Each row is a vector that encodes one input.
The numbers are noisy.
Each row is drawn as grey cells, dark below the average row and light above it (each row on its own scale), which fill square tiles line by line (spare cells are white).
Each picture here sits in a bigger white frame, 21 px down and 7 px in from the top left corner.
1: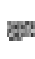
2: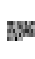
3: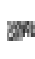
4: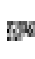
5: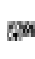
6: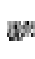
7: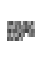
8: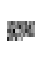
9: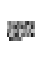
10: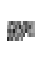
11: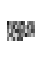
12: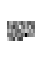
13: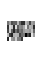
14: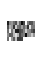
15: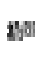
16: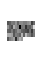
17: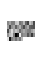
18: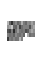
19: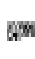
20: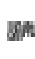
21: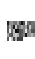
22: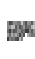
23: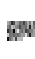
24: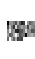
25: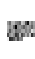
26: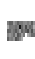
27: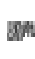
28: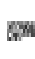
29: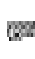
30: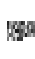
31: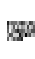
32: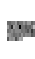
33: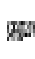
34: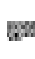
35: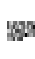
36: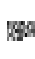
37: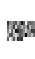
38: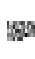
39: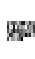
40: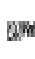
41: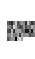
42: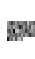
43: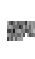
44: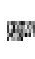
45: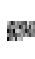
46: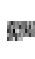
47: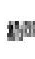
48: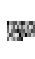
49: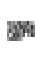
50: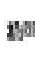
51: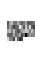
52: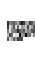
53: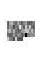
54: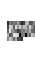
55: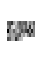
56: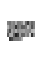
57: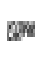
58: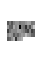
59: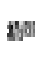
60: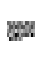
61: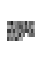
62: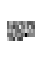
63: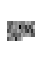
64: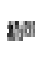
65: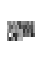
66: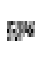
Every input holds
a list of up to two points on a 5-point line.
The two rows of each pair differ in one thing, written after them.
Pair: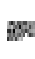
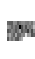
the place on the 5-point line in item 1 of the list
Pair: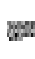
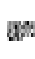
the place on the 5-point line in item 2 of the list
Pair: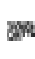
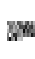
the place on the 5-point line in item 2 of the list
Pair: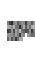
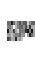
the place on the 5-point line in item 2 of the list
